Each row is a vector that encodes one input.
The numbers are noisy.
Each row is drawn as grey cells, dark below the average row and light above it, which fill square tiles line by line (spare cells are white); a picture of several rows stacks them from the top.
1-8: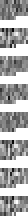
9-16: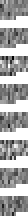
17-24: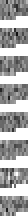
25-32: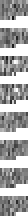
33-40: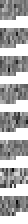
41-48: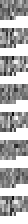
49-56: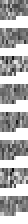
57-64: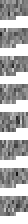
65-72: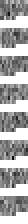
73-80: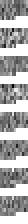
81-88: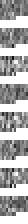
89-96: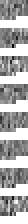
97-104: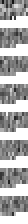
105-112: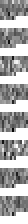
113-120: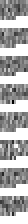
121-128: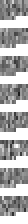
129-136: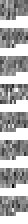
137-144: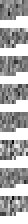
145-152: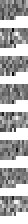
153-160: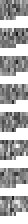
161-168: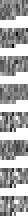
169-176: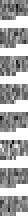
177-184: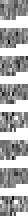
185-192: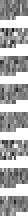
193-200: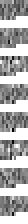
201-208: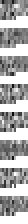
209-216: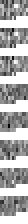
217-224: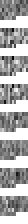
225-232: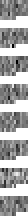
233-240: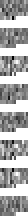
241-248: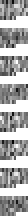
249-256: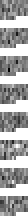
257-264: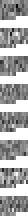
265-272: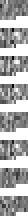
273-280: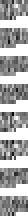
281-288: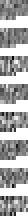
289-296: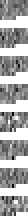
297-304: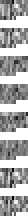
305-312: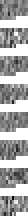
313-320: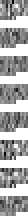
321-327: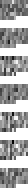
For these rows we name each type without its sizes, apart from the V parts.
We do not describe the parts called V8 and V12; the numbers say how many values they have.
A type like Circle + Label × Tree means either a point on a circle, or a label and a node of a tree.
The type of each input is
Bool × V8 + (Tree + Unit) × V12.
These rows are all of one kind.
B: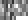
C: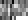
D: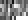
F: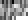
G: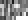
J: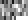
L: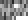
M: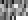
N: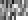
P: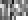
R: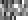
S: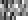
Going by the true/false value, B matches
C, D, G and P.
